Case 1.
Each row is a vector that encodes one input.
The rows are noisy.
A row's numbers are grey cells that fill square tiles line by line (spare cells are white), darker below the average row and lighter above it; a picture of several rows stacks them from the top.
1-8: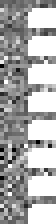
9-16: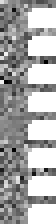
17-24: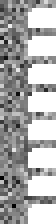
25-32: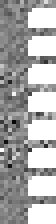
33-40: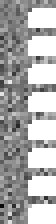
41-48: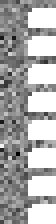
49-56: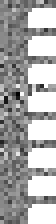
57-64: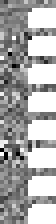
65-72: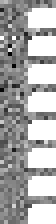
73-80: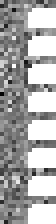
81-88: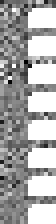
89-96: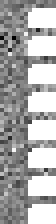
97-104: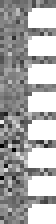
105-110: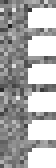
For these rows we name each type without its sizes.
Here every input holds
a point on a line, together with either a fixed value, or three true/false values.
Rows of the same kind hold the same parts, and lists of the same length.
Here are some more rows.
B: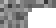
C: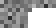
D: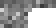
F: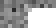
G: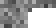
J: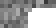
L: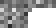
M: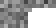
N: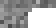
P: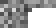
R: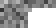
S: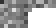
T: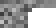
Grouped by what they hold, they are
B, D, F, J, L, M, N, R, S
C, G, P, T

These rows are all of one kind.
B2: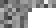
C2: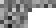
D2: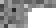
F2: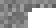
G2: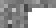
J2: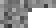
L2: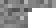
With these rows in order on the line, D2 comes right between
F2 and J2.
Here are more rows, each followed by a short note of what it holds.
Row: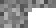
a point on a line
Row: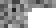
a point on a line and three true/false values
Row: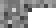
a point on a line and three true/false values
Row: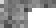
a point on a line and three true/false values
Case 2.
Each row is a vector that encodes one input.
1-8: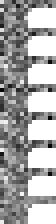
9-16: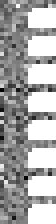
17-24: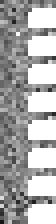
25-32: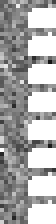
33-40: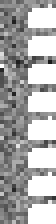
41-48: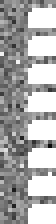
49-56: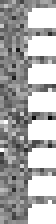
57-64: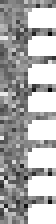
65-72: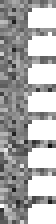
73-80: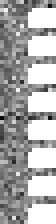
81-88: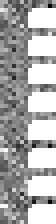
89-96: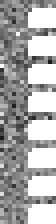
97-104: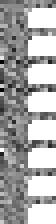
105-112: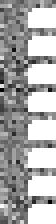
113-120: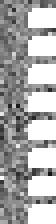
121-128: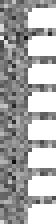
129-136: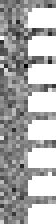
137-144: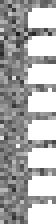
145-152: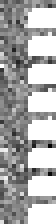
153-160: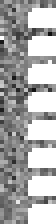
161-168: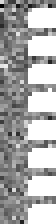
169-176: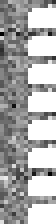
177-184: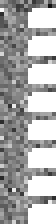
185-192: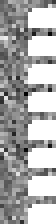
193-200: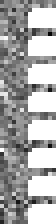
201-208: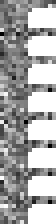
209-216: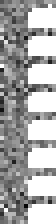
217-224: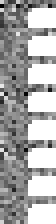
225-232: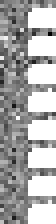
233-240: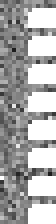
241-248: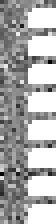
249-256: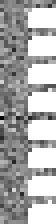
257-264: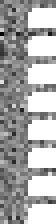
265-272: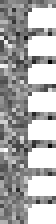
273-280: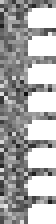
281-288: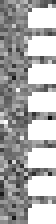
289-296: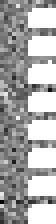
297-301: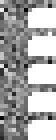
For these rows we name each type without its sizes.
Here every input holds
either a point on a circle, or a point on a line.
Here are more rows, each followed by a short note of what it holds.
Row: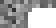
a point on a circle
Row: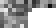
a point on a line
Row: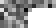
a point on a line
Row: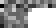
a point on a line
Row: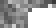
a point on a circle
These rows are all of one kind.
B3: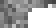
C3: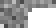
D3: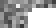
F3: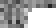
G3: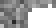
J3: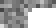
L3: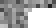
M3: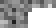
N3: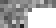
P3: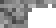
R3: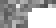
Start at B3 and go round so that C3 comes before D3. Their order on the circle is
B3, M3, P3, G3, C3, J3, L3, F3, N3, D3, R3.
